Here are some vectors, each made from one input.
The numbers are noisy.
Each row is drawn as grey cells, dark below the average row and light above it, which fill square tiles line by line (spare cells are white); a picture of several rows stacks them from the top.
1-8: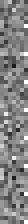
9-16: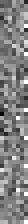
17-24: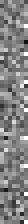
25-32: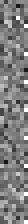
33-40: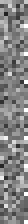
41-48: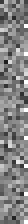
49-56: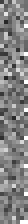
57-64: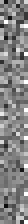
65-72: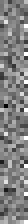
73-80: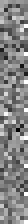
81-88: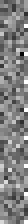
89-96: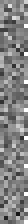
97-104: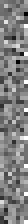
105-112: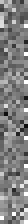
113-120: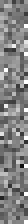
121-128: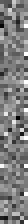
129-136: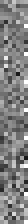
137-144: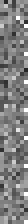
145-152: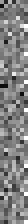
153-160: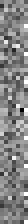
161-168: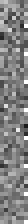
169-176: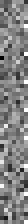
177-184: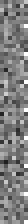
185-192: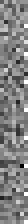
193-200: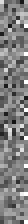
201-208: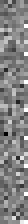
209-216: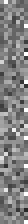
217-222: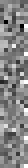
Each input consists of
three labels (each one of 9), together with either one of 9 labels, or a point on an 8-point line.
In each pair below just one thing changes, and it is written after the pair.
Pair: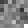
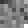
the place on the 8-point line
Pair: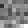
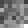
the place on the 8-point line
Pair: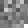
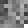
one of the three labels
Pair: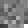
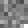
one of the three labels
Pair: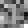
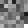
one of the three labels
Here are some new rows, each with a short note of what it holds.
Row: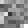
four labels (each one of 9)
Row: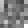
four labels (each one of 9)
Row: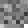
three labels (each one of 9) and a point on an 8-point line
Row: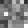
four labels (each one of 9)
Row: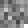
three labels (each one of 9) and a point on an 8-point line
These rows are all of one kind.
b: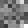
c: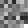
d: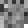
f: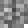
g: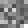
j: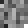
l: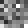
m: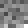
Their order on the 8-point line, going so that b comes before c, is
b, c, m, j, f, d, l, g.
